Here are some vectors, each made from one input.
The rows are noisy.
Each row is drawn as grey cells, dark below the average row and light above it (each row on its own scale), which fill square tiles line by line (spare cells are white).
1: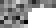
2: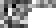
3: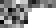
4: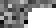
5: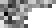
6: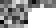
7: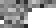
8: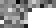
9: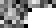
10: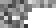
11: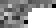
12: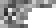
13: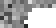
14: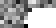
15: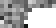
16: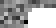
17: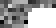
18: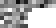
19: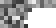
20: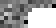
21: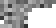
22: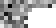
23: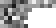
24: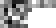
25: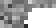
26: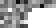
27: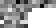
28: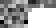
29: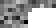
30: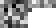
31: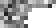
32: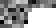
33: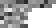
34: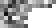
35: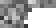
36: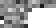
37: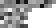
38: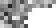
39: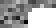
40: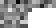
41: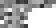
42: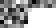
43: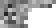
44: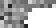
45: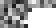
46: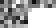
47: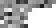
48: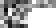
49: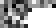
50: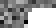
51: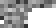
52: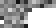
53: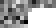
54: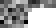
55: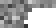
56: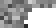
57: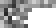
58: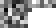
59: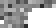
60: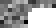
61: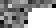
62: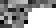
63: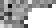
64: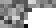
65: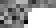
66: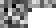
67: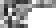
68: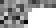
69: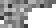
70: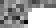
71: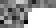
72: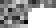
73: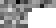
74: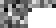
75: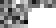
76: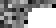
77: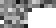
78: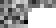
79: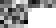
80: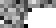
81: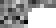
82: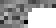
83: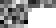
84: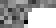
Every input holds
either a point on a 6-point line, or a point on a 7-point line.
